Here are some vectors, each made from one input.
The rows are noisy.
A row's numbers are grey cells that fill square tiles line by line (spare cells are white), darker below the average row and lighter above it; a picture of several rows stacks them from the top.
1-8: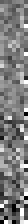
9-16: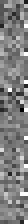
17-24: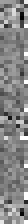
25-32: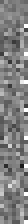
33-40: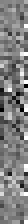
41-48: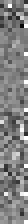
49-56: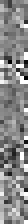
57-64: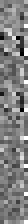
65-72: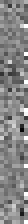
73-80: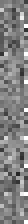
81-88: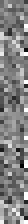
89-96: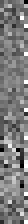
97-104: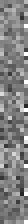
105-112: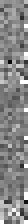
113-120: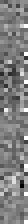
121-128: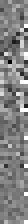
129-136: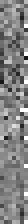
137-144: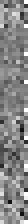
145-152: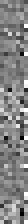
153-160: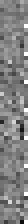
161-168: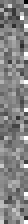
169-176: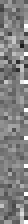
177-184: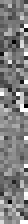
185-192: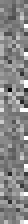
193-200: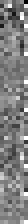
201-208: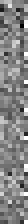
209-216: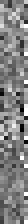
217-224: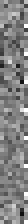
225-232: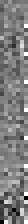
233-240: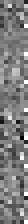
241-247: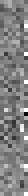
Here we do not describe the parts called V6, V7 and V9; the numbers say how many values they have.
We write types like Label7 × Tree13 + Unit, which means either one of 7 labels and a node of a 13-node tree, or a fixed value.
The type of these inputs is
Bool × Bool × Bool × V9 + Line5 × (Line5 + V7) × V6.
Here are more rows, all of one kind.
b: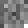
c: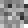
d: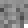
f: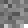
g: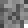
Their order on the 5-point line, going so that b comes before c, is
f, b, g, d, c.
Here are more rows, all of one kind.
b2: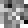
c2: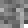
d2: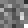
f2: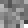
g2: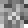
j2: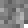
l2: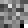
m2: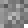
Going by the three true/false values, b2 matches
j2 and l2.
